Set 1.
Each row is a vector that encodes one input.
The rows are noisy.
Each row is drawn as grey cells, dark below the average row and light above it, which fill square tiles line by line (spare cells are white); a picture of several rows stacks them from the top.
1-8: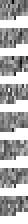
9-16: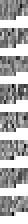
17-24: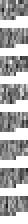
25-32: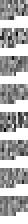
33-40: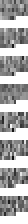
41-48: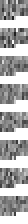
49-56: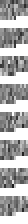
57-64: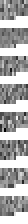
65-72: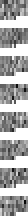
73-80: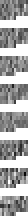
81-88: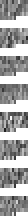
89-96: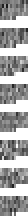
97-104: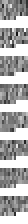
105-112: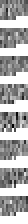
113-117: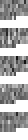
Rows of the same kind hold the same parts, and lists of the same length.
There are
2 kinds of row.
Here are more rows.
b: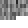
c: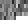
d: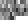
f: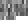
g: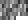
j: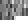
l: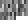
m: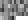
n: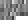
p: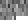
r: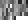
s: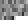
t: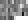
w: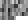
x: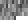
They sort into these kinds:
b, c, g, l, p, r, x
d, f, j, m, n, s, t, w

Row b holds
a point on a 7-point line and a true/false value.
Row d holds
a point on an 8-point line.
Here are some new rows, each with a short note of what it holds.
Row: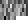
a point on a 7-point line and a true/false value
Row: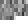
a point on an 8-point line
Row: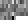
a point on an 8-point line
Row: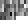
a point on a 7-point line and a true/false value
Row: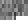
a point on a 7-point line and a true/false value
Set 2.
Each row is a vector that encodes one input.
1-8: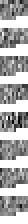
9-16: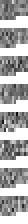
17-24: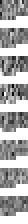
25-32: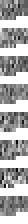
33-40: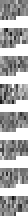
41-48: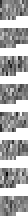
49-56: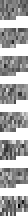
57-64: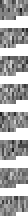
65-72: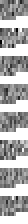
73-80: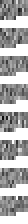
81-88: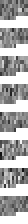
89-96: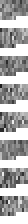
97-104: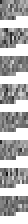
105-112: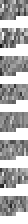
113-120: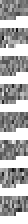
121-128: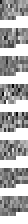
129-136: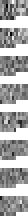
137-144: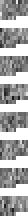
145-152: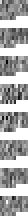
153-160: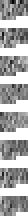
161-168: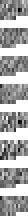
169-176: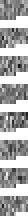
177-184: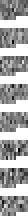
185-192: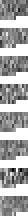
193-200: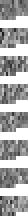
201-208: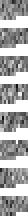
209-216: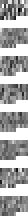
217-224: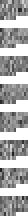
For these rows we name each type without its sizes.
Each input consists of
a list of points on a line.
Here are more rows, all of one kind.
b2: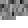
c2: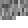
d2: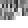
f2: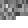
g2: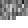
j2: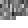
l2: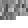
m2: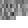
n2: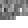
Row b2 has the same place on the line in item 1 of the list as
c2 and l2.
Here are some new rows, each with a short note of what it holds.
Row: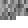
a list of three items
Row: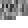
a list of two items
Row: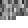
a list of one item
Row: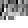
the empty list
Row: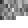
a list of one item
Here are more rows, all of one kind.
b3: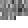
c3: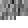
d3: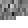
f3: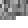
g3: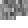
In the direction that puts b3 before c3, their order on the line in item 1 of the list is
g3, b3, c3, d3, f3.
